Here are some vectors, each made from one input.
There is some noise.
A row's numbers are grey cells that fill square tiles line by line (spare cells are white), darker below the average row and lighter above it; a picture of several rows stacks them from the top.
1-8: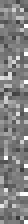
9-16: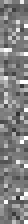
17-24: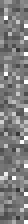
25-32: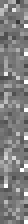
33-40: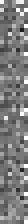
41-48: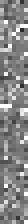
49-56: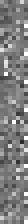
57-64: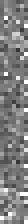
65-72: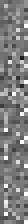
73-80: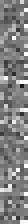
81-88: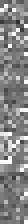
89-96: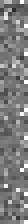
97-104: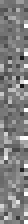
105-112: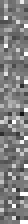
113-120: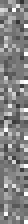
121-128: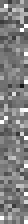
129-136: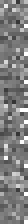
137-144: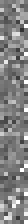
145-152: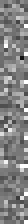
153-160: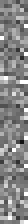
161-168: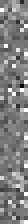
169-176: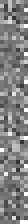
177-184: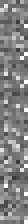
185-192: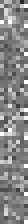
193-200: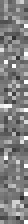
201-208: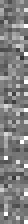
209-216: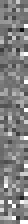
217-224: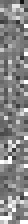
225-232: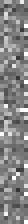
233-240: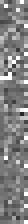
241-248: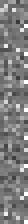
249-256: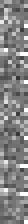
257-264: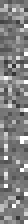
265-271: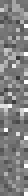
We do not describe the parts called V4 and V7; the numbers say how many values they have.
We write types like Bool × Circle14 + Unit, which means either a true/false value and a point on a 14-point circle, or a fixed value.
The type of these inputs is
Bool × Line5 × V4 + Line6 + V7.
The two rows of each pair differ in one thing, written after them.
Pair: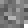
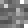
the value of V4
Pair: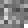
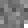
the true/false value
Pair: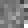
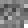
the place on the 5-point line
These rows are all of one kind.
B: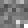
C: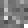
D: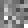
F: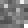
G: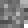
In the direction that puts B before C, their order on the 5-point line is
D, B, C, F, G.
